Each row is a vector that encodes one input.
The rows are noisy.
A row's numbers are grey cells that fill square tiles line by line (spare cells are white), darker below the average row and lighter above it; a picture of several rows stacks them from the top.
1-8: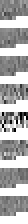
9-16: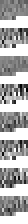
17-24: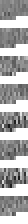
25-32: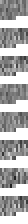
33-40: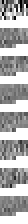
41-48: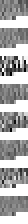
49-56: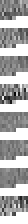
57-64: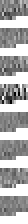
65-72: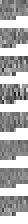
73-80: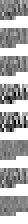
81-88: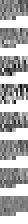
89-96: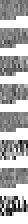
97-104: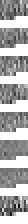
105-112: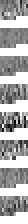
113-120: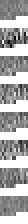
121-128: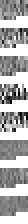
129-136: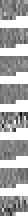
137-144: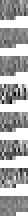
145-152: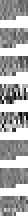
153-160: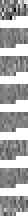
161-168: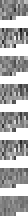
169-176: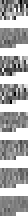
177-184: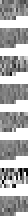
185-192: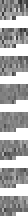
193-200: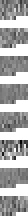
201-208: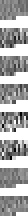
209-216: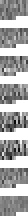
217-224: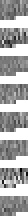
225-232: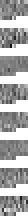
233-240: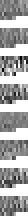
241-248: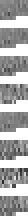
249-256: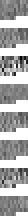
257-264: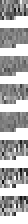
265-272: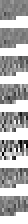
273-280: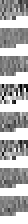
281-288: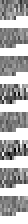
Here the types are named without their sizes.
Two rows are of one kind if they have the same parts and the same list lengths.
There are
2 kinds of row.
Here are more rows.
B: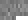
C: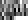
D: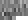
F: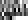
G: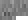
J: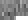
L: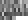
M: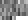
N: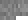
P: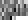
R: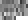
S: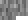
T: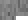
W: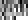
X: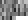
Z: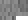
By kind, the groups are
B, C, D, F, G, J, L, M, N, P, T, W, X, Z
R, S

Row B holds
a point on a circle and a true/false value.
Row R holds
a true/false value.
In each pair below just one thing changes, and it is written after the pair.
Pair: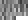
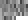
the true/false value
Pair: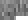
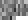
the true/false value
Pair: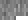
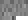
the place on the circle
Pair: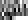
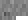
the place on the circle
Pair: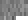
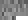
the place on the circle
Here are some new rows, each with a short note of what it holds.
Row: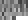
a point on a circle and a true/false value
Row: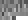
a point on a circle and a true/false value
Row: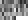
a true/false value
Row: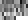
a true/false value
